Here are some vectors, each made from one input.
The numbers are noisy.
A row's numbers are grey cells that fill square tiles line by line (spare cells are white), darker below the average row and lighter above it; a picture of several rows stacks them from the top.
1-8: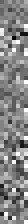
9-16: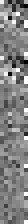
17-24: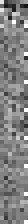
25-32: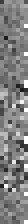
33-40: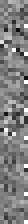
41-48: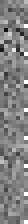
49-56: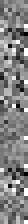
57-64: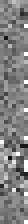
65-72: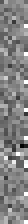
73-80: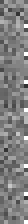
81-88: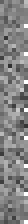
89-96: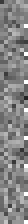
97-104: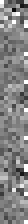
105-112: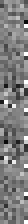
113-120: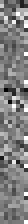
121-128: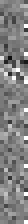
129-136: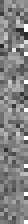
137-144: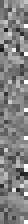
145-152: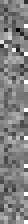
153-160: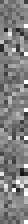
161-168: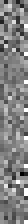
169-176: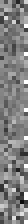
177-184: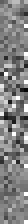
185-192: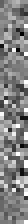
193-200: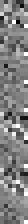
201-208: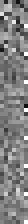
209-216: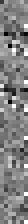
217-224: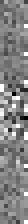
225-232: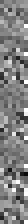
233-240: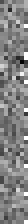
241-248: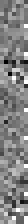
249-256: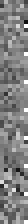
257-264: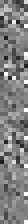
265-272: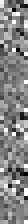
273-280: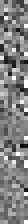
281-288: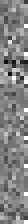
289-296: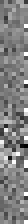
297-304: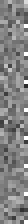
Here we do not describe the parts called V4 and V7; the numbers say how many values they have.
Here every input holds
either a point on an 11-point line, or a node of an 8-node tree, or four true/false values, a value of V4 and a value of V7.
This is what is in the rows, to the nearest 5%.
About 15% of them hold a point on an 11-point line. About 10% of them hold a node of an 8-node tree. The rest hold four true/false values, a value of V4 and a value of V7.
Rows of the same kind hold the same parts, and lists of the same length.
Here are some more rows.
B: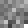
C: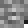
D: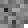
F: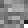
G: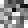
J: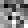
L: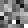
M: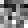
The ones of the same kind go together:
B, C, D, F
G, J, M
L

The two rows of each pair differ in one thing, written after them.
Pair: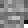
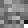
the value of V7
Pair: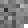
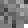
the value of V7
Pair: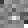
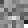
one of the four true/false values
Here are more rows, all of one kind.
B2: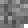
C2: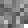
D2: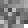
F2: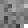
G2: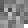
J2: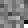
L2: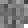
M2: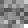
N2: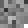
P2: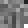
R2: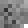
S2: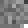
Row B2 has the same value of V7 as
C2, M2 and R2.
